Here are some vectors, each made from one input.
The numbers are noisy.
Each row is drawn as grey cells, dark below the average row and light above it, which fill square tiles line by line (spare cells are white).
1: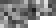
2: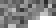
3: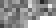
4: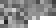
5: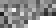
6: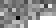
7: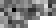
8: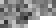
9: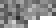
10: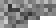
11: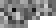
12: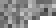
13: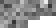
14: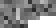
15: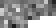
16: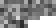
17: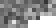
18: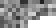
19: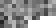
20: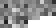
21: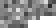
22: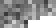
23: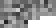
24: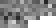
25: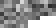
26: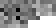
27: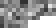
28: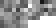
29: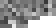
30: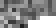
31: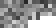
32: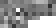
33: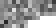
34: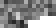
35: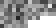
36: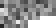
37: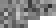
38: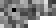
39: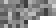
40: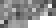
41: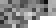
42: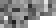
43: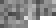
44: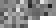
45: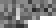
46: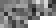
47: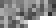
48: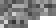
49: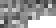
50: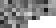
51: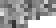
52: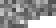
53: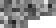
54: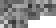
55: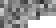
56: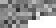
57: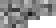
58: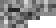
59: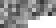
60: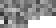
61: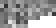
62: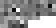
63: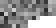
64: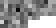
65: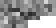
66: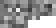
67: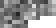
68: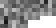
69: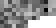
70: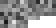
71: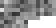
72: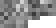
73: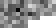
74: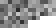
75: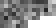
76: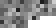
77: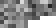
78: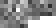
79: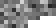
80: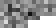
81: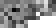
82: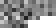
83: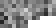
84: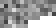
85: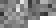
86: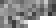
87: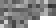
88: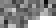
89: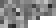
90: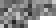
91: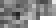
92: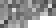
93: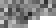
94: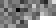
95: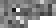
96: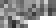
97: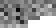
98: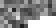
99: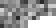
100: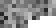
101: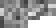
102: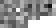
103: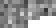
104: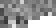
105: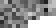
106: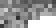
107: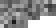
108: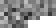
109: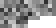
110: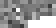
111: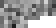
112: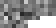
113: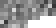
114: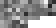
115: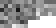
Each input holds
a point on a 9-point circle, together with either a point on a 6-point circle, or three true/false values.
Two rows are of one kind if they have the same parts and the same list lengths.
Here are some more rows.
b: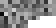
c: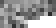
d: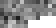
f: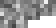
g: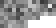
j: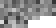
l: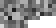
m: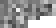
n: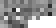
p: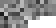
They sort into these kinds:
b, d, g, j, p
c, f, l, m, n

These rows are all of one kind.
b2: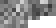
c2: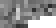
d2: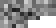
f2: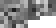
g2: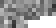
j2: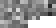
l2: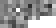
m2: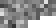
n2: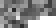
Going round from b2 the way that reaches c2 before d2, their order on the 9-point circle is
b2, c2, n2, f2, d2, g2, m2, l2, j2.
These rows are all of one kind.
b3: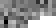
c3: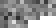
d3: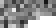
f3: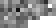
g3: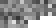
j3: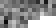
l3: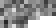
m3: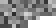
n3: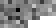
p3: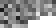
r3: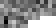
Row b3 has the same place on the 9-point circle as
j3, m3 and r3.
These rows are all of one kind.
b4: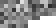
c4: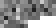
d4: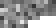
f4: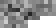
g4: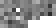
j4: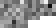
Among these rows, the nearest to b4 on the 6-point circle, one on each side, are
d4 and f4.
